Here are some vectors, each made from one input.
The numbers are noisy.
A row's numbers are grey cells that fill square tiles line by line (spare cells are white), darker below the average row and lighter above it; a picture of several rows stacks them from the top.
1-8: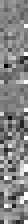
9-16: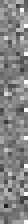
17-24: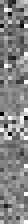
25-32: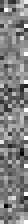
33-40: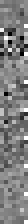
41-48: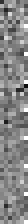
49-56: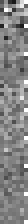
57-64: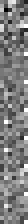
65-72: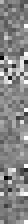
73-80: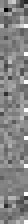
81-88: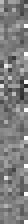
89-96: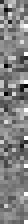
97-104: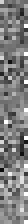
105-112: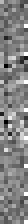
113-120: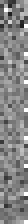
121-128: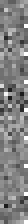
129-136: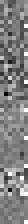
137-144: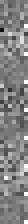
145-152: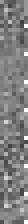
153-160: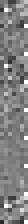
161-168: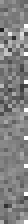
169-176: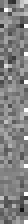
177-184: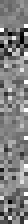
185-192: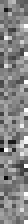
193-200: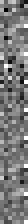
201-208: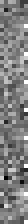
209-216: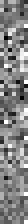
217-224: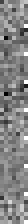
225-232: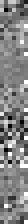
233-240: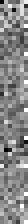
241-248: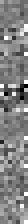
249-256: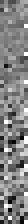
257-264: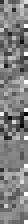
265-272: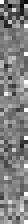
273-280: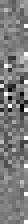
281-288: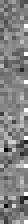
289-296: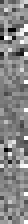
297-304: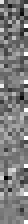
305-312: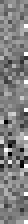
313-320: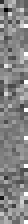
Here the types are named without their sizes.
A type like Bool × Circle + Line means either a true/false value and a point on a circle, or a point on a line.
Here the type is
Bool × Tree × (Tree + Unit) + Unit.
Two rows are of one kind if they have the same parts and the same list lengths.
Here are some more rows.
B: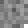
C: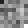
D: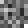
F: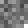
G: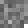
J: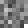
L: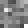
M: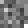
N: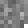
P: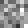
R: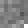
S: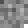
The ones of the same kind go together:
B, C, D, F, G, M, S
J, L, N, R
P

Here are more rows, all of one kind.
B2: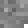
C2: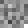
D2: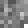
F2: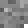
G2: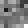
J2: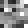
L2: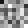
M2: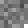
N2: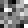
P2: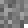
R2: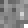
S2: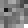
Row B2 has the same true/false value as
C2 and F2.
